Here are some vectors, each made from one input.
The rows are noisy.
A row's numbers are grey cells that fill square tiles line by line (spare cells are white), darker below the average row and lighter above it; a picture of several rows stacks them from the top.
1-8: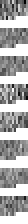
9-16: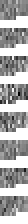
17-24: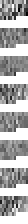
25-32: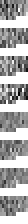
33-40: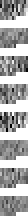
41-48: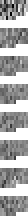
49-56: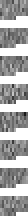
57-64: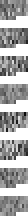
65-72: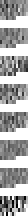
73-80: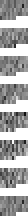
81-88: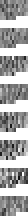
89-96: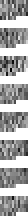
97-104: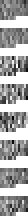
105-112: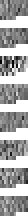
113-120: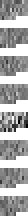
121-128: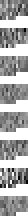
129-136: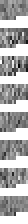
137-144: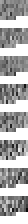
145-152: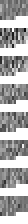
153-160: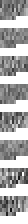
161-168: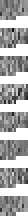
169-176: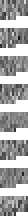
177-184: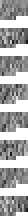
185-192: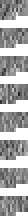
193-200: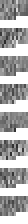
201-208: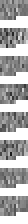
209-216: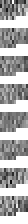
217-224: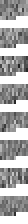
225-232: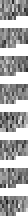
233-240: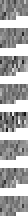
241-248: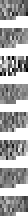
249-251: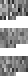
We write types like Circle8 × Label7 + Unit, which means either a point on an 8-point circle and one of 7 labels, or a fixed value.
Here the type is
Circle11 + Circle19.
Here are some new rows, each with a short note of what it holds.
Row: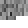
a point on an 11-point circle
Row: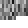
a point on an 11-point circle
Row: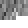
a point on a 19-point circle
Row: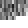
a point on a 19-point circle
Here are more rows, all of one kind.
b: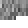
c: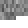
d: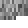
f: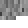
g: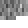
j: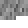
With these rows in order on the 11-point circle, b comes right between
d and j.
